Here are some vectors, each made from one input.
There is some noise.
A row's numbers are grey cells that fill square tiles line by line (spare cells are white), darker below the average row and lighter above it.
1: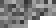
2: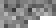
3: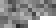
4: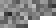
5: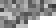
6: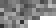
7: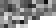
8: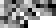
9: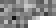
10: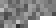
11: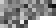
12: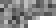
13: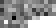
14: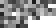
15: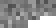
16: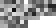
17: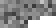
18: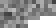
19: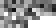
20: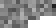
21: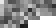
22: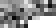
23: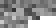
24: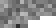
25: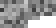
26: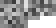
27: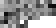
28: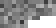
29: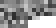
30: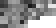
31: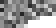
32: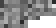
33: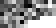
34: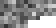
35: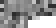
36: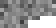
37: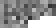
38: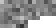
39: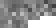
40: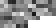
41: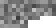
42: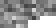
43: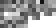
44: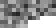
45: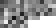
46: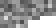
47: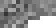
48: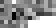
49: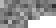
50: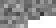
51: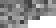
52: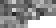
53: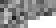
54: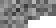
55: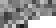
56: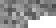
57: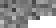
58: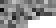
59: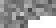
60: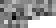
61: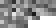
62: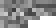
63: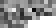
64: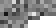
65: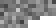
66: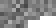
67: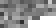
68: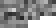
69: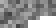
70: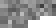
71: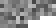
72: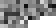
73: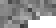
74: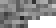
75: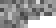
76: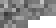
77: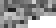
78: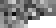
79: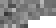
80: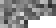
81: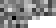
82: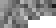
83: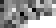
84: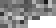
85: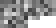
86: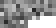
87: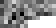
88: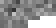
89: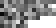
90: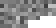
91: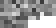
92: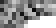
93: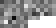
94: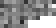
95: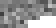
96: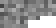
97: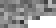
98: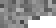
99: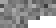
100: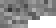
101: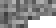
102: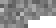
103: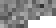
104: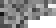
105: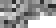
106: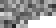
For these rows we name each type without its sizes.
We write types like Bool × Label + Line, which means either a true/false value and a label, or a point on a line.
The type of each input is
(Bool × Bool × Bool + Unit) × Circle + Line.
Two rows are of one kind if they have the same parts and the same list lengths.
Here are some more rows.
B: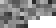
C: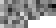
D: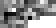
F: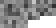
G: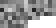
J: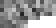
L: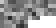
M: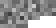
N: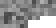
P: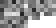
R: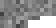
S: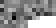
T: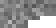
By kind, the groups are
B, D, N
C, F, L, M, R, T
G, J, P, S

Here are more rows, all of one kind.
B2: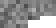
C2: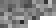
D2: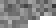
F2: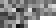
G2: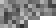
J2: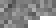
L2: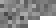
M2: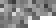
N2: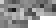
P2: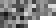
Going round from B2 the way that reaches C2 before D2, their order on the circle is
B2, G2, C2, J2, M2, L2, D2, P2, N2, F2.
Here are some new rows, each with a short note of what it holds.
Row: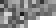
a point on a line
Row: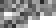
a point on a line
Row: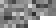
a point on a circle and three true/false values
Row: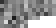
a point on a line
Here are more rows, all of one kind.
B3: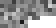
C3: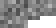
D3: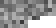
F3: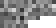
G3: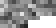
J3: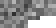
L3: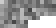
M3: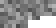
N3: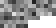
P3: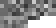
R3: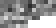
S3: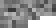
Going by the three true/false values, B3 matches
C3, F3 and N3.
